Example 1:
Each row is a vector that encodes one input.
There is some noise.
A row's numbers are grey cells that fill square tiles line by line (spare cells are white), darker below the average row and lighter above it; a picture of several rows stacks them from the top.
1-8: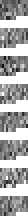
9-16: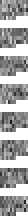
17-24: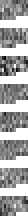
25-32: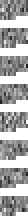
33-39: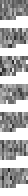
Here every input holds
a point on an 8-point circle.
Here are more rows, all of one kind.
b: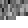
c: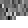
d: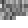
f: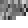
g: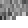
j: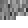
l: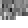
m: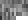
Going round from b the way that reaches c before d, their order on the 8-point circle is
b, c, m, g, j, f, d, l.
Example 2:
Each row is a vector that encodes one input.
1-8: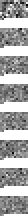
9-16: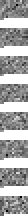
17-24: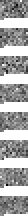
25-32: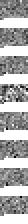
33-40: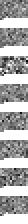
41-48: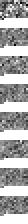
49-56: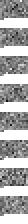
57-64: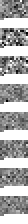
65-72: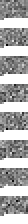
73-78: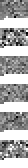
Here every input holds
either a fixed value, or a point on a 4-point line and a point on a 5-point line.
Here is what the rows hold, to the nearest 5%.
About 10% of them hold a fixed value. The rest hold a point on a 4-point line and a point on a 5-point line.
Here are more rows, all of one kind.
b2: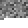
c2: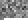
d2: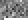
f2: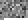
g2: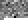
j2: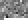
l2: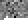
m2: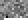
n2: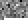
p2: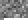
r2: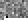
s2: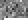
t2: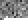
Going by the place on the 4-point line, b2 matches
c2 and f2.
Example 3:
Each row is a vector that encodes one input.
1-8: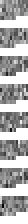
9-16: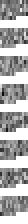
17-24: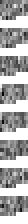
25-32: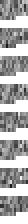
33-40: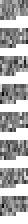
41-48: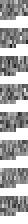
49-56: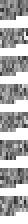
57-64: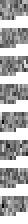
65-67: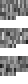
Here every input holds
a point on an 8-point circle.
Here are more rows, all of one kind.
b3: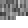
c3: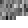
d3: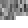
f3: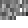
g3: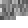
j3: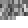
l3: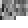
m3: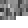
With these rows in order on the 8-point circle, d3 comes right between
b3 and c3.
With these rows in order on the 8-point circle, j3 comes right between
f3 and g3.
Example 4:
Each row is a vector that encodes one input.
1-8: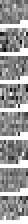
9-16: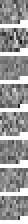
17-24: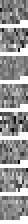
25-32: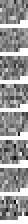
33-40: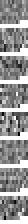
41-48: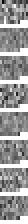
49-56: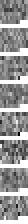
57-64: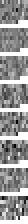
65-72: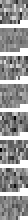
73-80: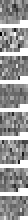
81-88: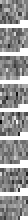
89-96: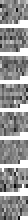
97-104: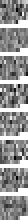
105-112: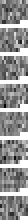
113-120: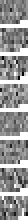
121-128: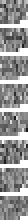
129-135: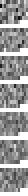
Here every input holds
either a fixed value, or a node of a 12-node tree.
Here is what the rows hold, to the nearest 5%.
About 5% of them hold a fixed value. The rest hold a node of a 12-node tree.
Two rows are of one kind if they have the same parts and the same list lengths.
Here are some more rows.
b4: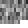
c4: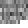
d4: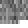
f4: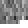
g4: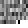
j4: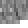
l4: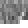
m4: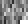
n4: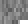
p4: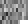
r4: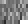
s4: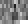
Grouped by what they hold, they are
b4, c4, d4, f4, g4, j4, l4, n4, p4, r4, s4
m4

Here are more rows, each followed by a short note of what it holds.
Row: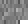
a node of a 12-node tree
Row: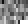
a node of a 12-node tree
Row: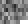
a node of a 12-node tree
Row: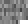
a node of a 12-node tree
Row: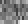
a fixed value
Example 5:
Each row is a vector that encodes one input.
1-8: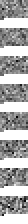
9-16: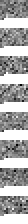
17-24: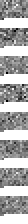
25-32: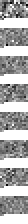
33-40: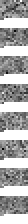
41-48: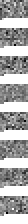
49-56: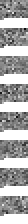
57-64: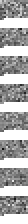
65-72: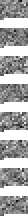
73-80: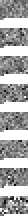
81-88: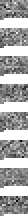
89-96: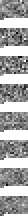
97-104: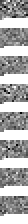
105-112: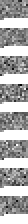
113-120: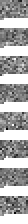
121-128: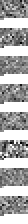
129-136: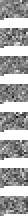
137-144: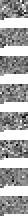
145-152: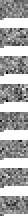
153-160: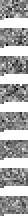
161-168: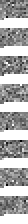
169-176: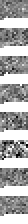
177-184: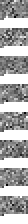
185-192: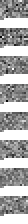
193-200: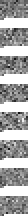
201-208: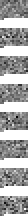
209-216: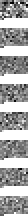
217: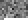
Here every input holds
either a fixed value, or a point on a 4-point line and a point on a 5-point line.
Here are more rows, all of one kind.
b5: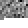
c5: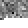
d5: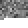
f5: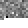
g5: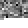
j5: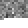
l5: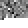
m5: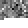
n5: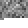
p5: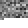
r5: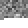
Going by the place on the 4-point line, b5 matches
c5 and l5.
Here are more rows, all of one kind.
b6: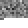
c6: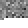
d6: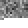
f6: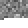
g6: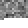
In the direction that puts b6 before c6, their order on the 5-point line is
d6, b6, f6, g6, c6.
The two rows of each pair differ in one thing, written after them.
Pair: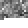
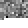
the place on the 5-point line
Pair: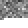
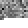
the place on the 5-point line
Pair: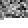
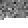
the place on the 5-point line
